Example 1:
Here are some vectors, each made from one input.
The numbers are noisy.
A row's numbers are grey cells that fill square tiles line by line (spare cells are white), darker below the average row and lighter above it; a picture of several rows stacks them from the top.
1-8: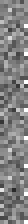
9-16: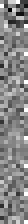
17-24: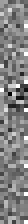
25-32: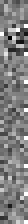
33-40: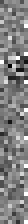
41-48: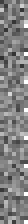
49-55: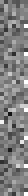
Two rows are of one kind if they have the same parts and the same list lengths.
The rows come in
3 kinds.
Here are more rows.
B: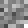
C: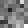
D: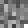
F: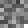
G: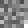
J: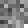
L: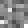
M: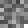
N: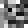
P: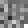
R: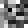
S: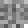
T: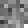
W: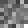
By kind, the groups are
B, G, L, S
C, D, F, J, M, P, T, W
N, R

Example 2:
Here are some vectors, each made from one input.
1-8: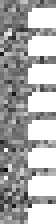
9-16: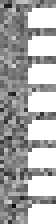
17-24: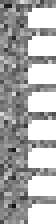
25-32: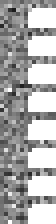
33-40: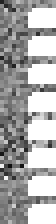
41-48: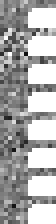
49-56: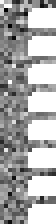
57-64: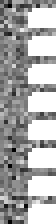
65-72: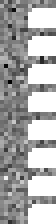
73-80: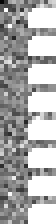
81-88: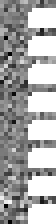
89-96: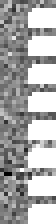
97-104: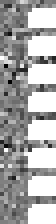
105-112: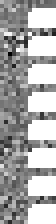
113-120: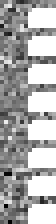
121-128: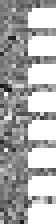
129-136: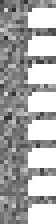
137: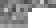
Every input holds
a list of up to two points on a 13-point line.
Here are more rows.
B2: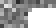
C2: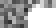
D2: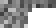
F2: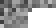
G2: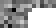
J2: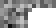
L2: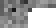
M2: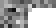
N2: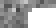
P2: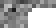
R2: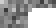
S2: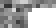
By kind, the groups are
B2, D2, N2, R2, S2
C2
F2, G2, J2, L2, M2, P2

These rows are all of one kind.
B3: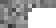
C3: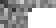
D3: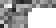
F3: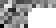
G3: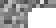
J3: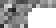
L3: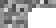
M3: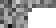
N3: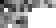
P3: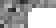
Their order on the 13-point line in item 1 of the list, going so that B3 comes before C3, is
G3, L3, D3, N3, P3, J3, F3, M3, B3, C3.
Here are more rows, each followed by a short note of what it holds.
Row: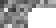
a list of two items
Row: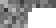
a list of one item
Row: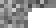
a list of one item
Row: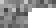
a list of one item
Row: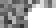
the empty list
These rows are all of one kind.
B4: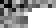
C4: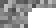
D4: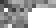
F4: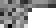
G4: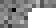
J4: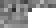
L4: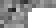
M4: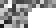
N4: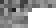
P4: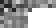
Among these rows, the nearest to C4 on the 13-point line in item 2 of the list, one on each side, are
D4 and F4.
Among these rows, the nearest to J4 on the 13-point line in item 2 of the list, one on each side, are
G4 and P4.
